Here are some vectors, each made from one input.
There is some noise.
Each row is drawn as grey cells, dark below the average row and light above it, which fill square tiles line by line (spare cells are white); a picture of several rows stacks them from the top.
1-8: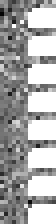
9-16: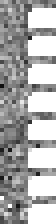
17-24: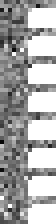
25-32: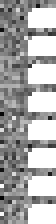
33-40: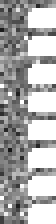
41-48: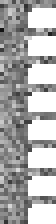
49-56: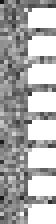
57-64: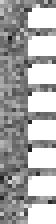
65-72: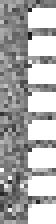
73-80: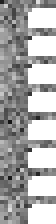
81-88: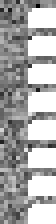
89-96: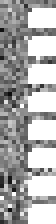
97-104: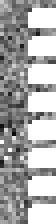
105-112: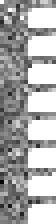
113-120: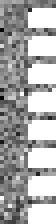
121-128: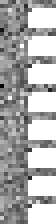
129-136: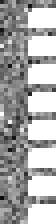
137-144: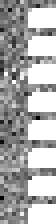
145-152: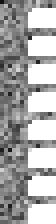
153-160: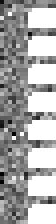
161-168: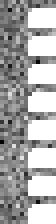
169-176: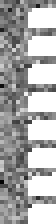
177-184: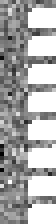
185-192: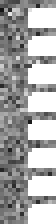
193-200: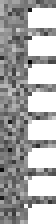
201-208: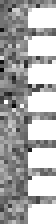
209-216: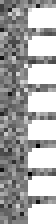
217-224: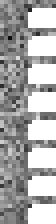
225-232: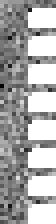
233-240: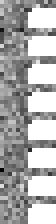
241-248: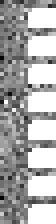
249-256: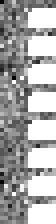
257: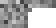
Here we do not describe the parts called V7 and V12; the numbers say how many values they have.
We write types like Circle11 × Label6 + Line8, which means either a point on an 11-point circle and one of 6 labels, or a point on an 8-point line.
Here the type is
(Bool × Bool × Bool × Bool + Tree8) × V7 × V12.
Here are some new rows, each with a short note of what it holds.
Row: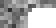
four true/false values, a value of V7 and a value of V12
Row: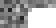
four true/false values, a value of V7 and a value of V12
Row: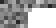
four true/false values, a value of V7 and a value of V12
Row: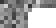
four true/false values, a value of V7 and a value of V12
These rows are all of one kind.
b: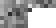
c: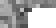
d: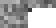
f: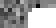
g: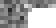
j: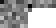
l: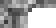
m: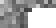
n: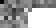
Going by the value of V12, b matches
g, l and n.
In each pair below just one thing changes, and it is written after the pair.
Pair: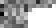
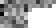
the node of the tree
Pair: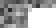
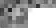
the value of V12
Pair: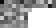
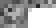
the value of V7
